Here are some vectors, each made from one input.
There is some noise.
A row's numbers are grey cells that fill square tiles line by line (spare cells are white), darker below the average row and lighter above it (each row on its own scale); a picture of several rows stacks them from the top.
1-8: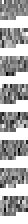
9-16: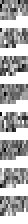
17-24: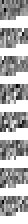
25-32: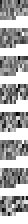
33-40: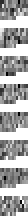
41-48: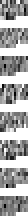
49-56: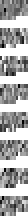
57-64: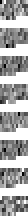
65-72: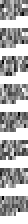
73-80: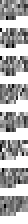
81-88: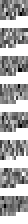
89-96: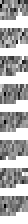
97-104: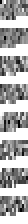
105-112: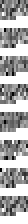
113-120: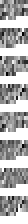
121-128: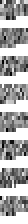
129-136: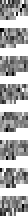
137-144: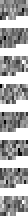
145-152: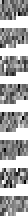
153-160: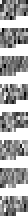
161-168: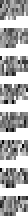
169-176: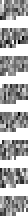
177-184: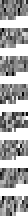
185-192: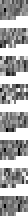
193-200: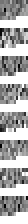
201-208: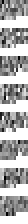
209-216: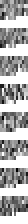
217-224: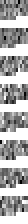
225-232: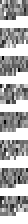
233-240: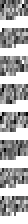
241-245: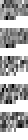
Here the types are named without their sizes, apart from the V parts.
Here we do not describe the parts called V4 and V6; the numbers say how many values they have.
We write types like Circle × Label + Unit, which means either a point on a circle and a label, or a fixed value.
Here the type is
(Bool × Bool × Bool × Bool + V4) × V6 + Tree.
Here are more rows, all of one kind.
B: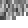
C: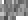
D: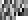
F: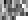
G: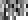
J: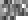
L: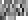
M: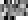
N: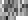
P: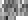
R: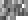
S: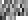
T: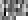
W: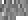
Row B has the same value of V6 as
D, L and S.
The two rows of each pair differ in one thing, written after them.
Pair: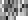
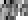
the value of V4
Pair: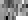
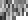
the value of V6
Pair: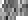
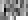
the value of V6
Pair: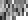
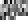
the value of V4
